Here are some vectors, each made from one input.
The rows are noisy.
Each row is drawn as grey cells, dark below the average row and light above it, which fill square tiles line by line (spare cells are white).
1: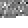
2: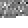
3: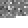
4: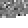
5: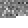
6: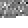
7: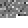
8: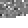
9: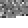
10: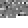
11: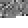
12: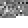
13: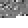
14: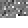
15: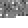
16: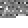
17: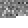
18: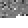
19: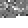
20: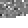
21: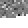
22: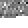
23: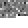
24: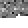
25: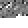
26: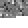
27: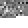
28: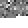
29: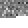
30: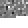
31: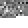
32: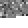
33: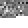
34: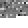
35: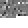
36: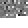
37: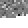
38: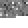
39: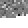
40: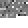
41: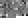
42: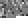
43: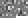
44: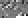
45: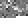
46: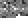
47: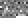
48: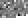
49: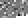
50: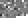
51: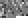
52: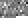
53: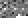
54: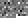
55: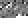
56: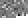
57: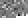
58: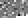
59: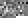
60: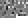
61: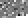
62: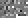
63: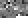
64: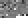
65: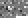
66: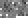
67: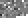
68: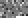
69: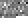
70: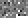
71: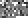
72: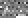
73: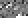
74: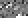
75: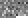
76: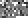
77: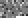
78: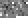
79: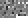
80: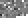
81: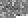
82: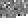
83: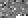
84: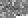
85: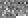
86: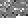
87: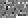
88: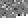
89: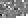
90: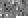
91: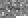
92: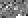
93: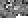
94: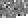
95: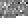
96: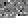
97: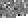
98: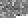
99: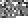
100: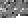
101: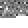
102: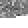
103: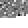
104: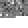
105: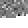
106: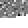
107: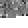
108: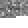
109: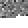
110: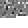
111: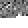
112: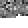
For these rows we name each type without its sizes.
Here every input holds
a list of points on a line.
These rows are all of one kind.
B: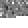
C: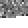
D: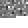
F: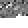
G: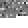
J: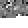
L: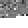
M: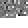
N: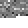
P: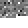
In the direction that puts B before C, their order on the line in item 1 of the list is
D, M, P, G, B, C, L, F, J, N.
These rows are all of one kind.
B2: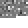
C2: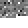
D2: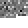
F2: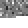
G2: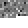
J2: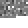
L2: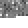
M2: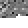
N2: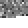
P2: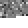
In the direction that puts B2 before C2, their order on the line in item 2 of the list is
F2, N2, M2, P2, J2, B2, L2, G2, C2, D2.
